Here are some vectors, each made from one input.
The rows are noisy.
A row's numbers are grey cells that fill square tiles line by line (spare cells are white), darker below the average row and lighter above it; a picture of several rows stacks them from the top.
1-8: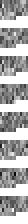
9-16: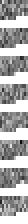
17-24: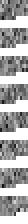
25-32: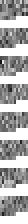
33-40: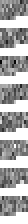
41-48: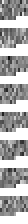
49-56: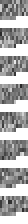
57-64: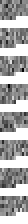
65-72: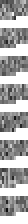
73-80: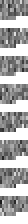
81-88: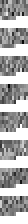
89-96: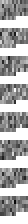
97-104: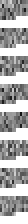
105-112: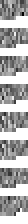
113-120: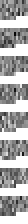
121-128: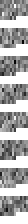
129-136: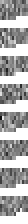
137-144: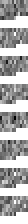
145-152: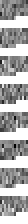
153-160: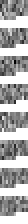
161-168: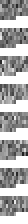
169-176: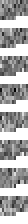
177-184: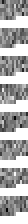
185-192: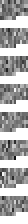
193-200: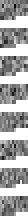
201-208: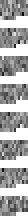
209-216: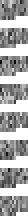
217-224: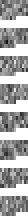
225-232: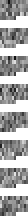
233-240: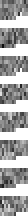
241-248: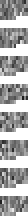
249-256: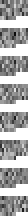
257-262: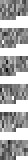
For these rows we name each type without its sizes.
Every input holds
a node of a tree, together with either a point on a circle, or a fixed value.
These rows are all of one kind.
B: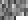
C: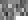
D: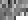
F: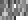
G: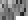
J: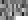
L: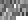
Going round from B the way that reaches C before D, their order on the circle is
B, G, C, J, L, F, D.
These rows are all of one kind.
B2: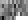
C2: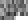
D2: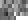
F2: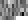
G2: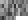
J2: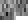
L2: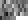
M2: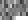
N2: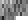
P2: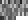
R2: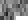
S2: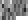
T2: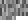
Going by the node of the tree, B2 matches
C2 and G2.
